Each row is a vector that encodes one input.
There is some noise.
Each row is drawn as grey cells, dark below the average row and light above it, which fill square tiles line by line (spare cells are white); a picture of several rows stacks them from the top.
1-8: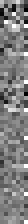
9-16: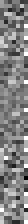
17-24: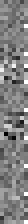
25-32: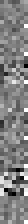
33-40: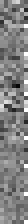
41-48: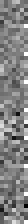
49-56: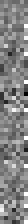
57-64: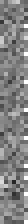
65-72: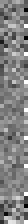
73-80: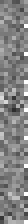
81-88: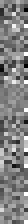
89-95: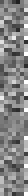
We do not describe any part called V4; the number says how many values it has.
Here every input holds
a list of up to two items, each a true/false value and a value of V4.
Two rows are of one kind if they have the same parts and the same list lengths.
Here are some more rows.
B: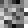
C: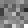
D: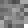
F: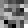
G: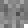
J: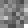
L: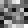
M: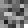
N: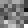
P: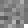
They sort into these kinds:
B, C, D, G, N, P
F, M
J, L

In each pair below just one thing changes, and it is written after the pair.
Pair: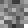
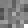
the value of V4 in item 1 of the list
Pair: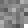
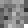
the value of V4 in item 1 of the list
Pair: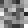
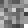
the true/false value in item 2 of the list
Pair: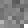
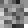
the true/false value in item 1 of the list
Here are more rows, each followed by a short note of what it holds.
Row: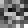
the empty list
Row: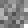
a list of one item
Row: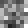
a list of one item
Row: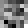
the empty list
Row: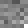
a list of two items
